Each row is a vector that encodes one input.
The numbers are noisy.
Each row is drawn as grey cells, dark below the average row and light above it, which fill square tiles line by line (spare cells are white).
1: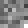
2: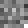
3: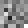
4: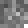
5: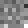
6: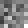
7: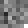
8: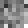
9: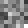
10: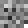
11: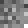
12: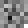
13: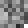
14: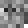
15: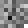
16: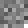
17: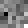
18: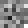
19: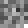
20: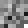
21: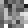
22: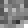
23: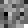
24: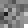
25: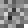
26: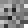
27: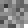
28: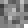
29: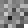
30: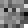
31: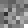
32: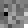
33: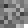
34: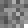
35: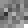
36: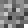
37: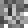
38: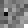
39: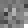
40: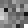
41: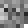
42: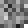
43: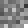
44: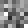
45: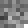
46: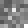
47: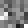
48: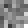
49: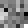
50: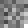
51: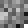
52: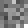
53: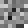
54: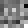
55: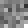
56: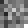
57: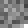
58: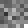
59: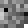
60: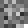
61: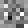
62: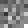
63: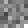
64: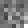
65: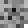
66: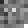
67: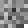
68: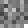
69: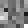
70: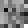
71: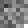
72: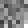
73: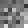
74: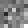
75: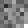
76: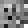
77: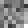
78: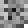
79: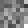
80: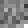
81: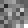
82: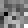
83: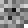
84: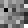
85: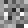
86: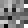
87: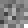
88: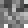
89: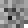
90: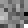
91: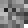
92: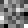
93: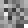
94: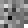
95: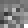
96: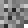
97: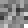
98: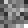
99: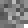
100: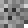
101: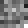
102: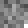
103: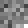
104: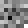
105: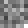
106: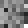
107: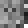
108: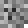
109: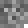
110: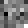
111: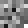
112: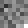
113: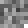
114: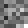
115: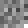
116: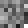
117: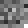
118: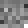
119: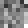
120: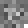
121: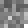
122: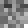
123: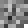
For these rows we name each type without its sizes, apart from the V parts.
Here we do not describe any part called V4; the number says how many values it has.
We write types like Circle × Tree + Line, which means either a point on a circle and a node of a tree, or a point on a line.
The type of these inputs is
Bool × V4 + Line.
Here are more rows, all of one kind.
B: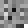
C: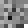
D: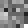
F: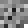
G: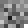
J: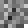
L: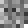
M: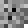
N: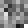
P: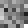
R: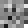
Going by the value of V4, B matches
C, F, J and N.
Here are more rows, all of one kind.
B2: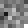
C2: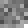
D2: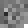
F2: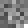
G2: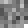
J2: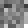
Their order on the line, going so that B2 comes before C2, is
J2, F2, B2, D2, C2, G2.
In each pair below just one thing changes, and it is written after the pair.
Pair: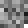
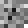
the true/false value
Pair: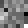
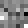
the value of V4
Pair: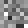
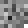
the value of V4
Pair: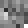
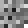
the true/false value
